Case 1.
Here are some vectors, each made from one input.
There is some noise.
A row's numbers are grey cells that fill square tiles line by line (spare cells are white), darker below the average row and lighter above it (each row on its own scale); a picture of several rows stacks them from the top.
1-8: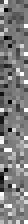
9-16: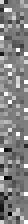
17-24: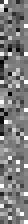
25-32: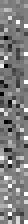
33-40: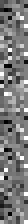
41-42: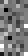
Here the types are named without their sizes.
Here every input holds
a point on a line.
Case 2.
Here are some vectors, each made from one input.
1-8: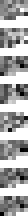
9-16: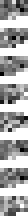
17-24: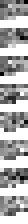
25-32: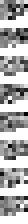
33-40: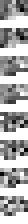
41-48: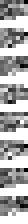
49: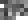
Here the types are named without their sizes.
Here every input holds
three true/false values.
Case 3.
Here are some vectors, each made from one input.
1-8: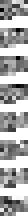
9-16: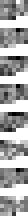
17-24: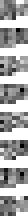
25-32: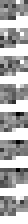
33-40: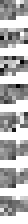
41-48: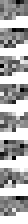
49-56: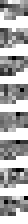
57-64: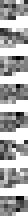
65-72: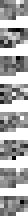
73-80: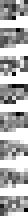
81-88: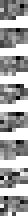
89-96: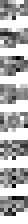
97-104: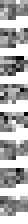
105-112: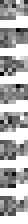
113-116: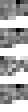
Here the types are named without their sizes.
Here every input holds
four true/false values.
